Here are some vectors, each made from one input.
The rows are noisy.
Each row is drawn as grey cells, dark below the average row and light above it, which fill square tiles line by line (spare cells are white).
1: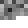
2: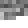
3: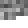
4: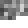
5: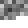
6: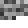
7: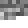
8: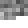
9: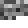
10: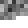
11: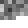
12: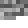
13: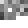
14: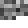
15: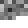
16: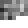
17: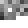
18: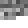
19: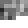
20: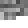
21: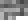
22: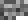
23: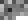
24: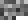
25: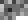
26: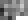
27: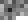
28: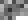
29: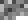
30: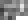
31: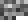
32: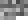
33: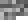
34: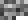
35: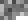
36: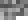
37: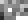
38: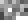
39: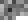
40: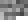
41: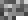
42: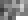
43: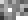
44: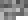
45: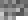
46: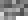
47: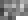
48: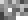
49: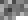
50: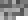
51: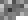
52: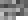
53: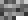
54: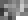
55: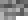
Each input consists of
one of 5 labels.
